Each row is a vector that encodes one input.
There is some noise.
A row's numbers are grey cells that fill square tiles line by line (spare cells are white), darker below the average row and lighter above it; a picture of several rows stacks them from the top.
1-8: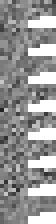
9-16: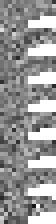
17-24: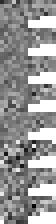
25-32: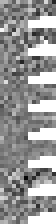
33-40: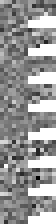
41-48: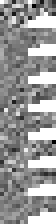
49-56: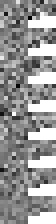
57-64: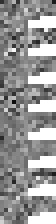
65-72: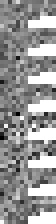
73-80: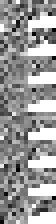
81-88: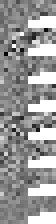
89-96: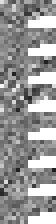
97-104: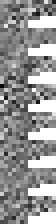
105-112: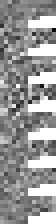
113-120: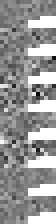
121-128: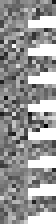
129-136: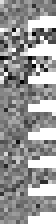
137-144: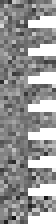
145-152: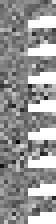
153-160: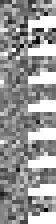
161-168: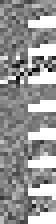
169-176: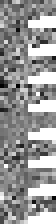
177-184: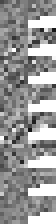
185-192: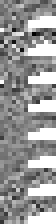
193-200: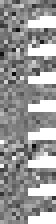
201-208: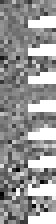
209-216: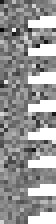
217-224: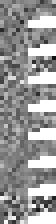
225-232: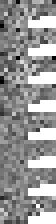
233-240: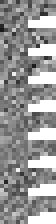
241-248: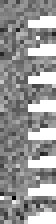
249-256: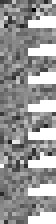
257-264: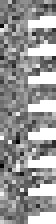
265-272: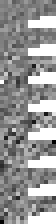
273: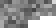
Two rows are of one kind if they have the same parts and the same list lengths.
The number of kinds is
2.
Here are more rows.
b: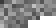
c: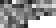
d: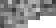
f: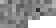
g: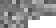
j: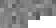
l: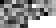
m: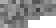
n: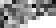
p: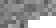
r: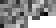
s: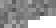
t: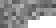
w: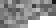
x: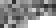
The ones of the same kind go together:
b, d, j, l, m, p, s, w
c, f, g, n, r, t, x

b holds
a point on an 11-point circle and a point on an 8-point line.
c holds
a point on an 11-point circle and three true/false values.
